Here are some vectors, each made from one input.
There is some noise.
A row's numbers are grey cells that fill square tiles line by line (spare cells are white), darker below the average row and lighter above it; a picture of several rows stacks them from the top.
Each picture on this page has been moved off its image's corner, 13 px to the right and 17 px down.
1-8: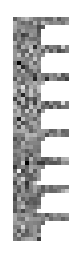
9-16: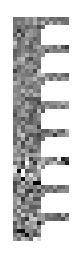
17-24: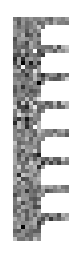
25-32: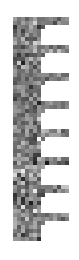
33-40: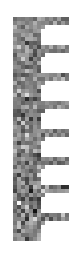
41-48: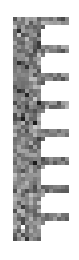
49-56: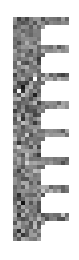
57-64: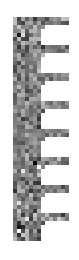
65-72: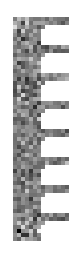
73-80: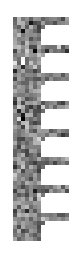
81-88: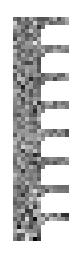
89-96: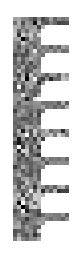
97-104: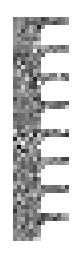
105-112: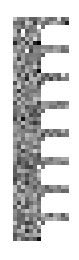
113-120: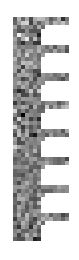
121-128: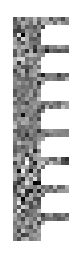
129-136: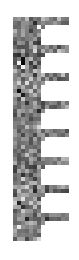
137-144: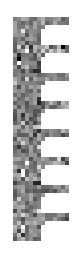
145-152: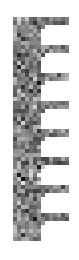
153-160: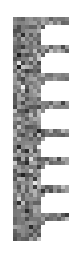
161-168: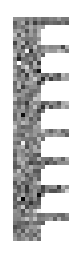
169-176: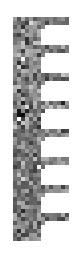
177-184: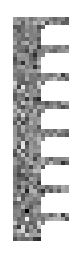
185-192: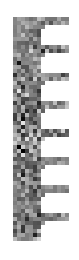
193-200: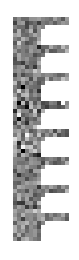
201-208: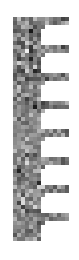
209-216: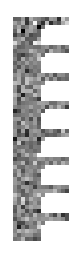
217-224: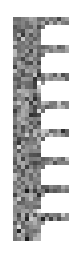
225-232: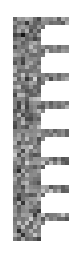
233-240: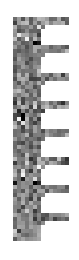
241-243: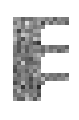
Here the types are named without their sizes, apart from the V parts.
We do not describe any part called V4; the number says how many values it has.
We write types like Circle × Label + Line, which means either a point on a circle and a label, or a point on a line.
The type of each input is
Label × (Label + Line × (Line + V4)).
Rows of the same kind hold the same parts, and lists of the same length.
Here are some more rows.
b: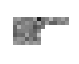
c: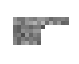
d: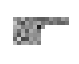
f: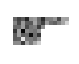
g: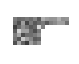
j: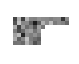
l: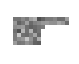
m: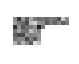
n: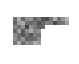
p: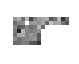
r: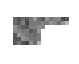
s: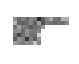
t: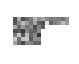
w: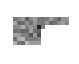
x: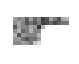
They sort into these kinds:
b, d, f, n, s, t, w, x
c, j, l, m
g, p, r

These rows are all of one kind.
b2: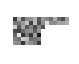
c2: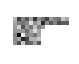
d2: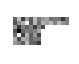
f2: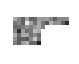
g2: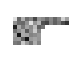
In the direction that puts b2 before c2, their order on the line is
b2, d2, c2, g2, f2.
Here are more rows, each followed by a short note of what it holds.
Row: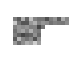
a label and a point on each of two lines
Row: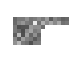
two labels
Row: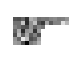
two labels
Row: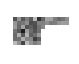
a label, a point on a line and a value of V4
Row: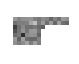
a label and a point on each of two lines
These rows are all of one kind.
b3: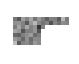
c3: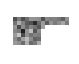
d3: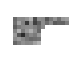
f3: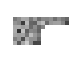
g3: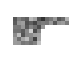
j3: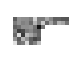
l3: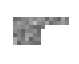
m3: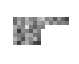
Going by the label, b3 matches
l3 and m3.
